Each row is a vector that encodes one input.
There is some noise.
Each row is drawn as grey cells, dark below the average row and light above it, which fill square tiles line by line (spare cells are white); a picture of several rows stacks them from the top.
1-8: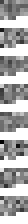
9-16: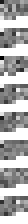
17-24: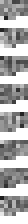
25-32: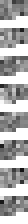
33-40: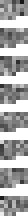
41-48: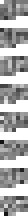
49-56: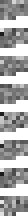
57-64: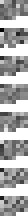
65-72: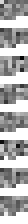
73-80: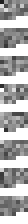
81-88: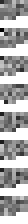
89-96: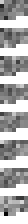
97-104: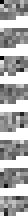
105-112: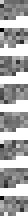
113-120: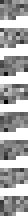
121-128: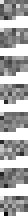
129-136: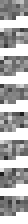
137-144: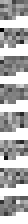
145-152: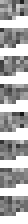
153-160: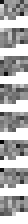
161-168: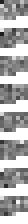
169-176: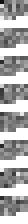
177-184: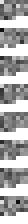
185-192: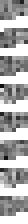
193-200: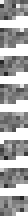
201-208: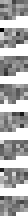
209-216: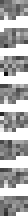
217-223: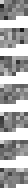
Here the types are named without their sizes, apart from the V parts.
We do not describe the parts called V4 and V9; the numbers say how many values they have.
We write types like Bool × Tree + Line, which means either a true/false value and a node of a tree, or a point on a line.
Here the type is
Bool × (Line + V4) × V9.
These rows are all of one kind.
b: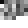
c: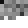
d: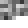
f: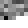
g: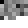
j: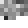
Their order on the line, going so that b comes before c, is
b, j, f, d, c, g.
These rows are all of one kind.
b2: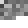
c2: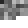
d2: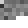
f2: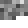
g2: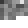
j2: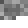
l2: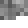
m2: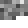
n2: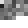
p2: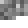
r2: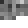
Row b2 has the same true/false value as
d2, n2 and p2.
